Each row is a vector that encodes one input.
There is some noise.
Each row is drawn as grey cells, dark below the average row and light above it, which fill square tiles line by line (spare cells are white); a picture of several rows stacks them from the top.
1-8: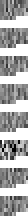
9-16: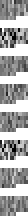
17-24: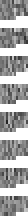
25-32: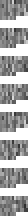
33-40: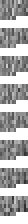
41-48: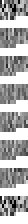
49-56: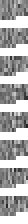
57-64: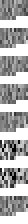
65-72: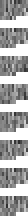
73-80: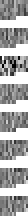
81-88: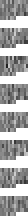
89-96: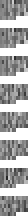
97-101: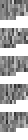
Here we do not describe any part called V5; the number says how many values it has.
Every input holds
a list of up to two items, each a true/false value and a value of V5.
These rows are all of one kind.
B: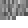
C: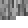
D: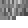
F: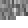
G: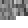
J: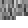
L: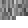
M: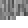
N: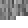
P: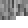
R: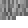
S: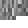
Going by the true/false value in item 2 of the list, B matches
F, M, P and R.
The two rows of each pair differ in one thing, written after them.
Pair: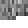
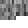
the true/false value in item 1 of the list
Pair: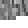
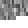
the true/false value in item 2 of the list
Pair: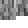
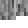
the true/false value in item 2 of the list
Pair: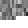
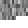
the value of V5 in item 2 of the list
